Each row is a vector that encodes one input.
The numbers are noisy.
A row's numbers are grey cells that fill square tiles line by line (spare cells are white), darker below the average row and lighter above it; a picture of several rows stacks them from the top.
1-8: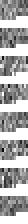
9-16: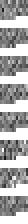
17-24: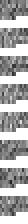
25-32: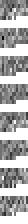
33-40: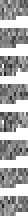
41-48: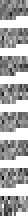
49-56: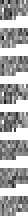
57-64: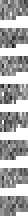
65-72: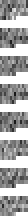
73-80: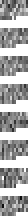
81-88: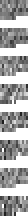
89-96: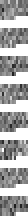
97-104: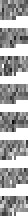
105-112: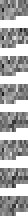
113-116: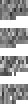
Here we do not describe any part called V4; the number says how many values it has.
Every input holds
a true/false value, together with either a node of an 8-node tree, or a value of V4.
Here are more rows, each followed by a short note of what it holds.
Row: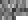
a node of an 8-node tree and a true/false value
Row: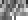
a true/false value and a value of V4
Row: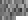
a node of an 8-node tree and a true/false value
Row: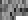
a node of an 8-node tree and a true/false value
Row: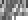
a true/false value and a value of V4
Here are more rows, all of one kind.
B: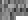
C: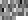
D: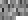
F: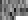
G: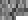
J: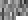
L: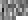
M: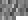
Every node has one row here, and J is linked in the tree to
G and L.
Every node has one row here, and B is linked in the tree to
D, F and G.
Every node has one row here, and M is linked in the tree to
C and G.
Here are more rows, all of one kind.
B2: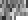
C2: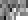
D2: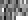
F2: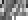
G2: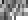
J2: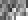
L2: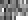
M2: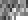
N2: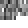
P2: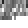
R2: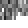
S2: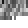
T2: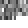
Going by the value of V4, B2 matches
D2, L2 and N2.
